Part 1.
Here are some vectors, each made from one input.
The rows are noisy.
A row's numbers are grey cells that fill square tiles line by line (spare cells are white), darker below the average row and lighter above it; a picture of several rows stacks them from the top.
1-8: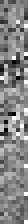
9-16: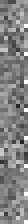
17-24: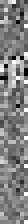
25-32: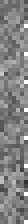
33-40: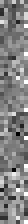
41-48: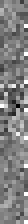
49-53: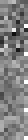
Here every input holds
a point on each of two 7-point lines.
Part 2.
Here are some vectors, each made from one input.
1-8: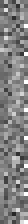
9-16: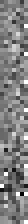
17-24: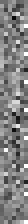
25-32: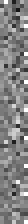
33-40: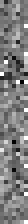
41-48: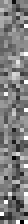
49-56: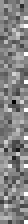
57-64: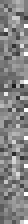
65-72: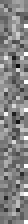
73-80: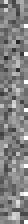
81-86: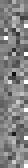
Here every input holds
either a fixed value, or a point on each of two 9-point lines.
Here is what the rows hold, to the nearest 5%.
About 5% of them hold a fixed value. The rest hold a point on each of two 9-point lines.
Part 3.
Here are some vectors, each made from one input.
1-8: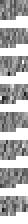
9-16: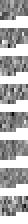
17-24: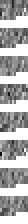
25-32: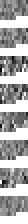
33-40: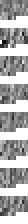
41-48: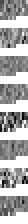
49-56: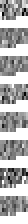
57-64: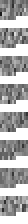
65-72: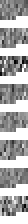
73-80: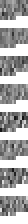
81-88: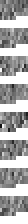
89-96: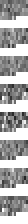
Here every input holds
a node of a 10-node tree.
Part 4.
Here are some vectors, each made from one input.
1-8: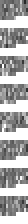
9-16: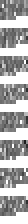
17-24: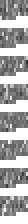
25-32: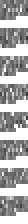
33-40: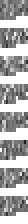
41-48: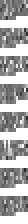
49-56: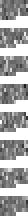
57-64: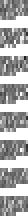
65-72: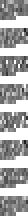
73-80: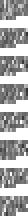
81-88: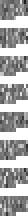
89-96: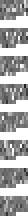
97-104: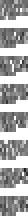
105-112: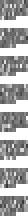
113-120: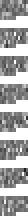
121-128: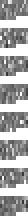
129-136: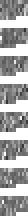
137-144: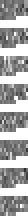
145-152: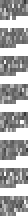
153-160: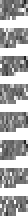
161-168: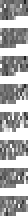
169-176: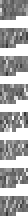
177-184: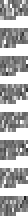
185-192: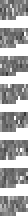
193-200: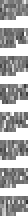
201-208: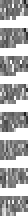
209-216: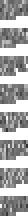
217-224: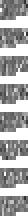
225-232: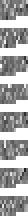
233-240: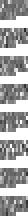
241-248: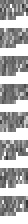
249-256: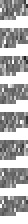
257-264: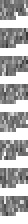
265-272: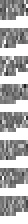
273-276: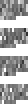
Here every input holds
five true/false values.
